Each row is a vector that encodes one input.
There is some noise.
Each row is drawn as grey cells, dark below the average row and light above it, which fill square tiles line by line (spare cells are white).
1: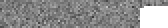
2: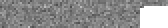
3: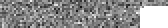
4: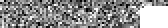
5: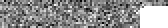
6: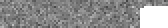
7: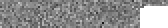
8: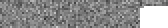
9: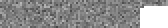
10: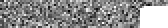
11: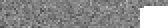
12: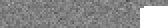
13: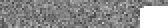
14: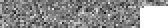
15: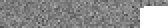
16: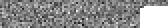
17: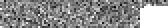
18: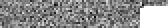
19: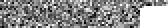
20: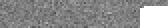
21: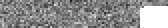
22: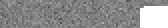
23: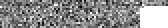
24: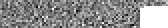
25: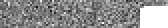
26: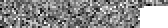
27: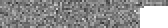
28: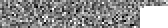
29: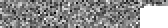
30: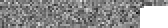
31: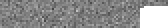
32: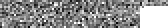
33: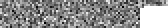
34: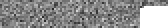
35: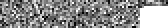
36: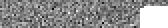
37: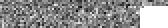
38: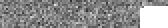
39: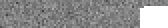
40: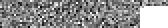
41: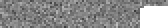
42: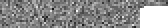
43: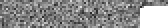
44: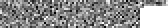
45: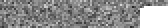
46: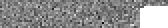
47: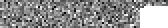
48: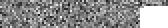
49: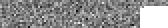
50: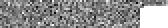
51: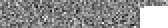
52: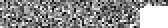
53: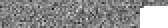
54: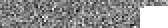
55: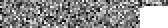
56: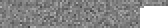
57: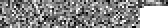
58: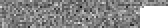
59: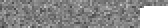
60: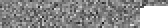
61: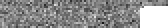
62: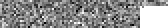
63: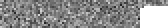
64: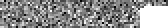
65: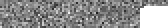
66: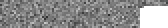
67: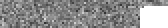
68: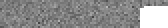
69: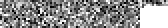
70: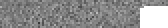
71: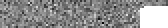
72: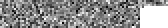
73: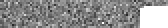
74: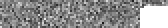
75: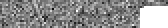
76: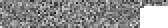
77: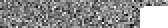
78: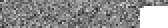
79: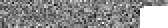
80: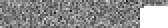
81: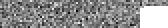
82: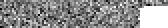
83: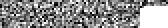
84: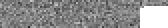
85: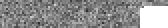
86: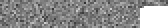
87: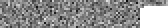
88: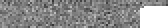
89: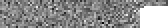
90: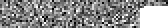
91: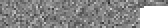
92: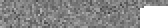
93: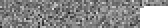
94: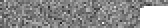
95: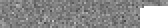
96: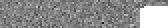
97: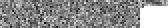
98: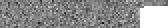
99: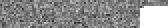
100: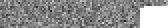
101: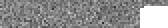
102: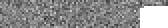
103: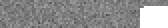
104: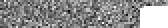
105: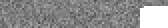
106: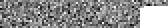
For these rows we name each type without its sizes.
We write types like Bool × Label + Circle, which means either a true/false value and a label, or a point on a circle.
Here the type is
(Bool × Bool × Bool + Unit) × Line.
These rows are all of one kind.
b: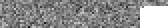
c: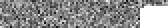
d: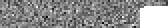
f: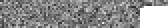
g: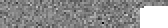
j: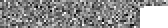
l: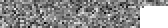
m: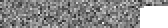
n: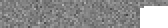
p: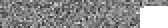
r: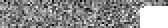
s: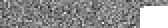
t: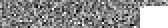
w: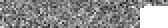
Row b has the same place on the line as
l, m, r and t.
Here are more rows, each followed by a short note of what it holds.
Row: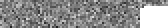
a point on a line and three true/false values
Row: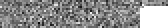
a point on a line
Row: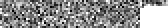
a point on a line and three true/false values
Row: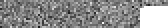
a point on a line
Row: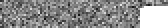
a point on a line and three true/false values
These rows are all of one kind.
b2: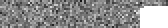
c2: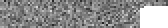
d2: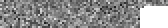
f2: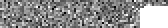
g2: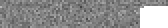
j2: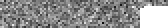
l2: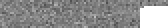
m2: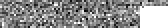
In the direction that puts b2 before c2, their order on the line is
j2, b2, g2, c2, d2, l2, f2, m2.
